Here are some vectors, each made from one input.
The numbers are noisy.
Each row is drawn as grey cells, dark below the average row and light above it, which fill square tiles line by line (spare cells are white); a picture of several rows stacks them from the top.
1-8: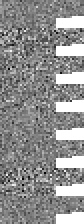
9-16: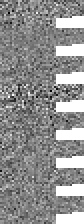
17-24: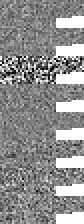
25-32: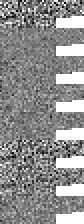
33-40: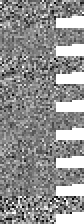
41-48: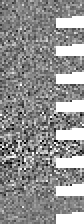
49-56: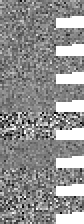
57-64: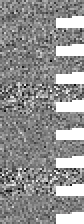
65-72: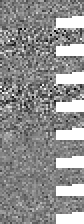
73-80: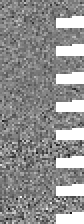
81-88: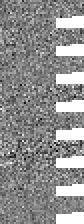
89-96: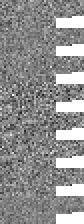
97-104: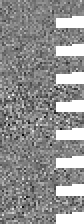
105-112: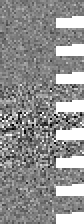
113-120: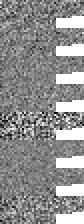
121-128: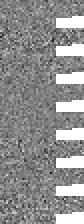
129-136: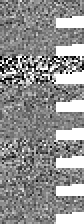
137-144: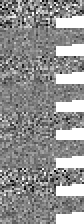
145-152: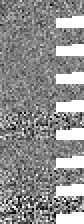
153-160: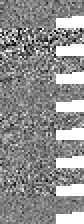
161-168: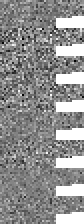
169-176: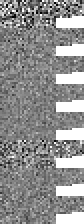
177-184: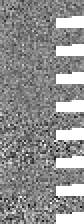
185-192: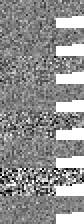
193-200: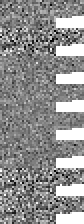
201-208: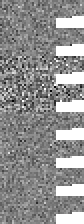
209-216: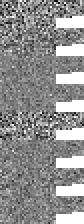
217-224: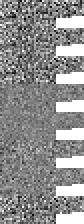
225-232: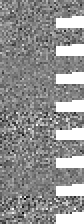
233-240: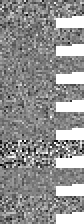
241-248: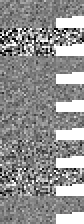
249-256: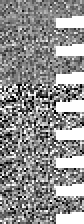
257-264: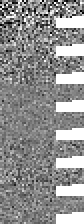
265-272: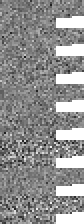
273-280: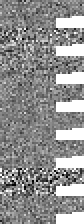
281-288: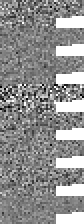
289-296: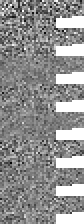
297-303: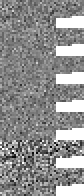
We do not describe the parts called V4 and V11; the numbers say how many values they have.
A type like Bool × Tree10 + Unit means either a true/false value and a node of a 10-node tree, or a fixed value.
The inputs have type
Circle6 × Circle10 × Label5 × V4 × V11.
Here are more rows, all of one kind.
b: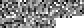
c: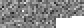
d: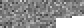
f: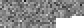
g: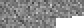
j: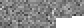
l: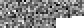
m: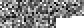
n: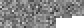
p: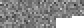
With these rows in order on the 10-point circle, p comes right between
g and m.
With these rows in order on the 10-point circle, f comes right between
b and n.
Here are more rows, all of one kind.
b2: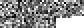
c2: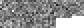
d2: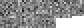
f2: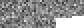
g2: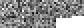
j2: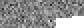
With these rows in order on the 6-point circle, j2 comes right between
c2 and f2.
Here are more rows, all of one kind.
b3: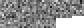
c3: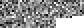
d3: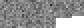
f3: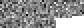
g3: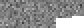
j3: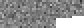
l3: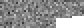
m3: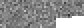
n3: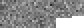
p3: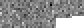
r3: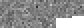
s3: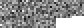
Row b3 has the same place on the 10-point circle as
j3, l3 and r3.
